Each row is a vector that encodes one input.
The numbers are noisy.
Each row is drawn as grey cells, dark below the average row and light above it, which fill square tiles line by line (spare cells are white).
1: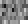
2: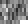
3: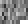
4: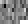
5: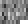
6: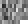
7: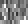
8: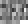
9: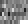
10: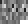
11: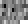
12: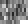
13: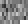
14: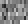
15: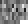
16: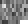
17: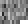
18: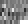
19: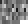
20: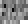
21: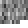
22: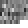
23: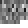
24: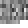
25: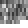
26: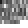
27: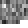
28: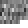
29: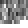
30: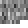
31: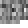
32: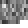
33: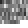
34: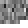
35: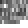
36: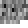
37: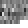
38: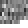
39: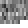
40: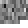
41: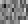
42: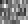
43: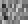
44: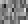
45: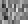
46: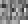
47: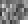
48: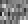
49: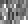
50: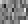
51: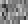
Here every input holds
a node of a 7-node tree and a true/false value.
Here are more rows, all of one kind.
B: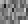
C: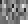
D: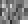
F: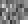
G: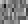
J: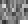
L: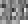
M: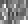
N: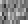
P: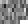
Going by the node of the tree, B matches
D, F, G and P.
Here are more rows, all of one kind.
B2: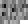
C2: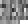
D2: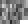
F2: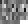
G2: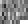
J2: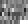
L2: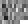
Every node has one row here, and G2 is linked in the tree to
D2 and F2.
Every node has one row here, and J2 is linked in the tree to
D2 and L2.
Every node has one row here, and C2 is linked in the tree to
B2.
